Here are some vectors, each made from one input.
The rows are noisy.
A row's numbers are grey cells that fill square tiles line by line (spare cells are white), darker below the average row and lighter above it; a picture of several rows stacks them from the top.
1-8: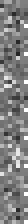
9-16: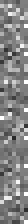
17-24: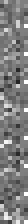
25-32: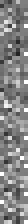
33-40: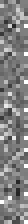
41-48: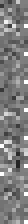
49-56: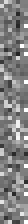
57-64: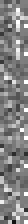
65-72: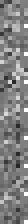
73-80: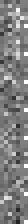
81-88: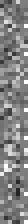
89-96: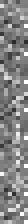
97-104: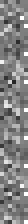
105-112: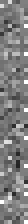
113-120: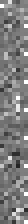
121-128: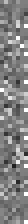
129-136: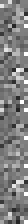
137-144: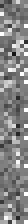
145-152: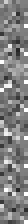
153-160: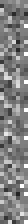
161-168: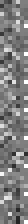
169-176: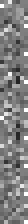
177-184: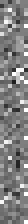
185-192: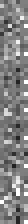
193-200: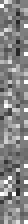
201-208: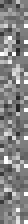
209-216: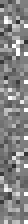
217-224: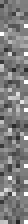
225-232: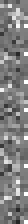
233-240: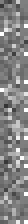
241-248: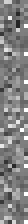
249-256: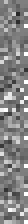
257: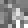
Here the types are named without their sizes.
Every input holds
four true/false values.
